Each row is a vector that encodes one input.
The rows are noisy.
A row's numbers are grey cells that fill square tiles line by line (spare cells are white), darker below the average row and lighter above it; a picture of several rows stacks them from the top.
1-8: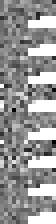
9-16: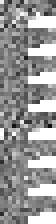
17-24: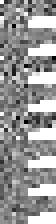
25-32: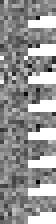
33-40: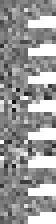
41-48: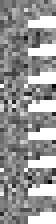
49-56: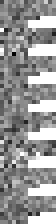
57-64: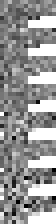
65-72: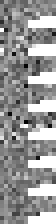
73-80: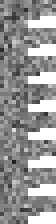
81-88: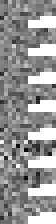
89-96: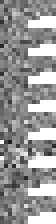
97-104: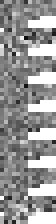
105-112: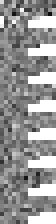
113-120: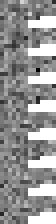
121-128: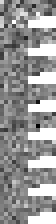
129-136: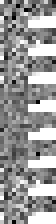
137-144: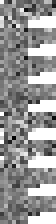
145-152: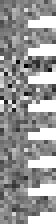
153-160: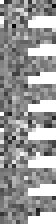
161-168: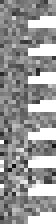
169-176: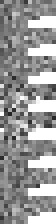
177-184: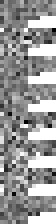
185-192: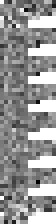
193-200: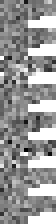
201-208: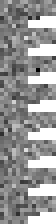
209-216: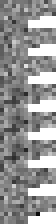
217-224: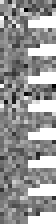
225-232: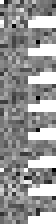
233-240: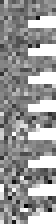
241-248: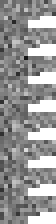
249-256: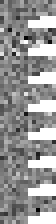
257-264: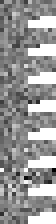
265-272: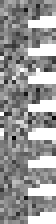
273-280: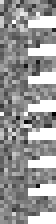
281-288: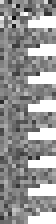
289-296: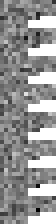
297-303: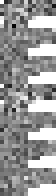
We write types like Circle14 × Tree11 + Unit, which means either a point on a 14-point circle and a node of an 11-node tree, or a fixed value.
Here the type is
Bool × (Line7 + Tree12).
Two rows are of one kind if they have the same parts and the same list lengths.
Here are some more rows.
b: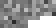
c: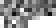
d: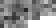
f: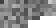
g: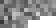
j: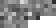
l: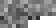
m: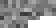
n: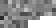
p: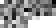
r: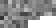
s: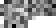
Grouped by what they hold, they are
b, g, m, n, r, s
c, d, f, j, l, p

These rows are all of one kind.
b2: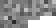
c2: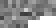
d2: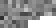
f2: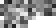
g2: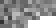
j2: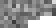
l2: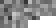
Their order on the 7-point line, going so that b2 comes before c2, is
l2, g2, f2, b2, j2, d2, c2.
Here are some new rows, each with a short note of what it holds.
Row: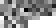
a node of a 12-node tree and a true/false value
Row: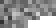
a point on a 7-point line and a true/false value
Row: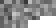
a point on a 7-point line and a true/false value
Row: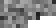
a node of a 12-node tree and a true/false value
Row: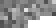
a point on a 7-point line and a true/false value
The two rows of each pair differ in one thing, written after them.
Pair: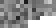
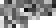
the true/false value
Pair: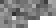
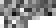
the true/false value
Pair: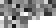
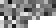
the node of the tree
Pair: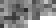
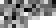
the true/false value
